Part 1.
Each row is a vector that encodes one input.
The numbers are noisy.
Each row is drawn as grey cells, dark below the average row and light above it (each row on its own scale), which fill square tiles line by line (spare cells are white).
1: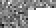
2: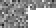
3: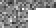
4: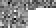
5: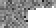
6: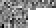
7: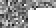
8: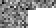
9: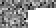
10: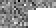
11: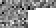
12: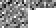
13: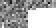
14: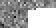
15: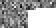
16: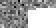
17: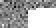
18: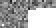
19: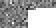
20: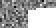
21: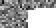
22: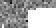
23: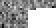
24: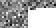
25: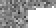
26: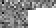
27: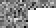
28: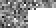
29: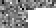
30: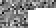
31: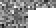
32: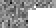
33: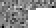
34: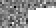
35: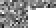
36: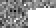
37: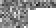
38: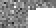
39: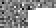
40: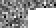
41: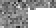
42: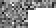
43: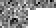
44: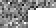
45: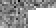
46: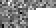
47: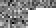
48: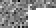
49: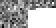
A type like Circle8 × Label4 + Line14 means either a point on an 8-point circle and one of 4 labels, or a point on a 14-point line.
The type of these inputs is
(Bool × Bool × Bool + Unit) × Label6.
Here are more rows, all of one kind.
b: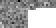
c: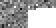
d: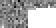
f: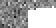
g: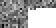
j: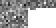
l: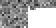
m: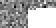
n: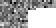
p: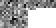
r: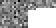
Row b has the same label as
d, l and r.
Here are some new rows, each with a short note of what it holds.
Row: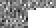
one of 6 labels and three true/false values
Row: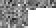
one of 6 labels and three true/false values
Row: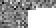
one of 6 labels
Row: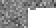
one of 6 labels and three true/false values
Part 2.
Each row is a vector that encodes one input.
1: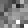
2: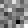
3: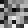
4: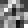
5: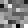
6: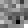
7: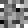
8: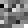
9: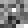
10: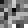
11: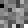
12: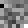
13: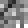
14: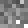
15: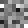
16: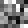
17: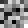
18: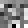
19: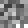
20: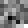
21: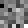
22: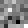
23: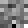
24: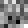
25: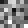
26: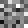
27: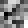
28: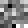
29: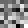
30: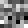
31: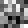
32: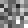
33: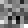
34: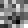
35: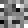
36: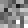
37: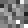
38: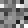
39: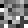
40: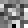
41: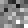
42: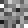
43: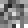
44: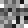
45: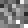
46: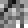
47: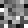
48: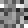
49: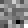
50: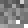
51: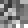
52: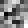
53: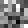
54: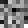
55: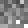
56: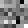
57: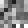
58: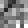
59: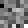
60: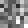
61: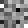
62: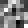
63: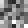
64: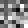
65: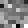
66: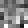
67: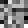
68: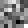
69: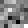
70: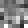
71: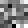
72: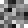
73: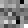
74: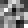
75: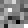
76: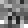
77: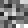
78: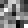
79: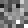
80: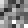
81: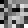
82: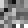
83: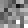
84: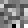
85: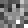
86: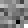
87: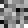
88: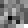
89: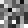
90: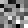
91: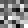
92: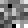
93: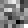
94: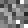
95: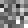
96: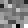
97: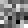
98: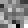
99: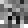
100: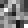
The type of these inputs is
Line7 × Tree11.
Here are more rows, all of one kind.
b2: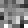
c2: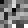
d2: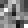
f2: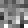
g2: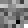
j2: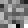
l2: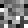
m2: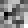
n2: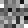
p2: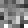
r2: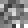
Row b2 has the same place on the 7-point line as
f2, p2 and r2.
